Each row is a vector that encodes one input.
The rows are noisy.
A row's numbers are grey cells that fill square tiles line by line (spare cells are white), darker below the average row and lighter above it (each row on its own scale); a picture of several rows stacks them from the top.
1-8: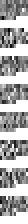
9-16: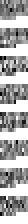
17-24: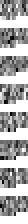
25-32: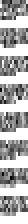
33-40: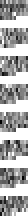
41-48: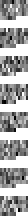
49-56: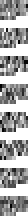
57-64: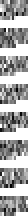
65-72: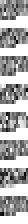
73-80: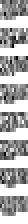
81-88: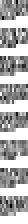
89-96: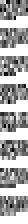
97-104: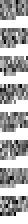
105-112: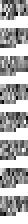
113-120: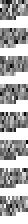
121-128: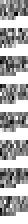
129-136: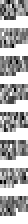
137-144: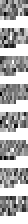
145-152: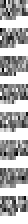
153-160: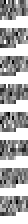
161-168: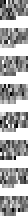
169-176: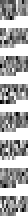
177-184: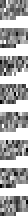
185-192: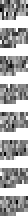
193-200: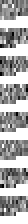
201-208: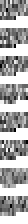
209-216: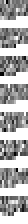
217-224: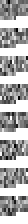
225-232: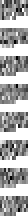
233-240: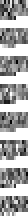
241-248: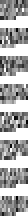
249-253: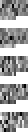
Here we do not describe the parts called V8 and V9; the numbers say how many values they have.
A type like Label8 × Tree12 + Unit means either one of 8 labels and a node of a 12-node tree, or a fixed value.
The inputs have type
Label6 × Label6 + Label10 × V8 + V9.
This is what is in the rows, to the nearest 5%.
About 30% of them hold two labels (each one of 6). About 45% of them hold one of 10 labels and a value of V8. The rest hold a value of V9.
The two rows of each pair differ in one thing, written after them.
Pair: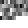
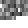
the label
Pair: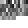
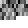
the value of V8
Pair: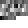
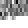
the label
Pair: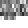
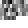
the value of V8
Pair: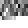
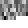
the value of V8
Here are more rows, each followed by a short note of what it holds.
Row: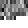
two labels (each one of 6)
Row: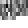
two labels (each one of 6)
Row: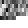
one of 10 labels and a value of V8
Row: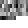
two labels (each one of 6)
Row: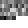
one of 10 labels and a value of V8
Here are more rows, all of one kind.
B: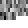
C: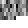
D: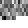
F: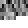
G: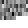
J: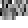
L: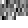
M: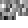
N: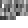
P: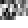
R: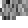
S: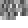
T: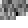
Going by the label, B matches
C, F, G and J.
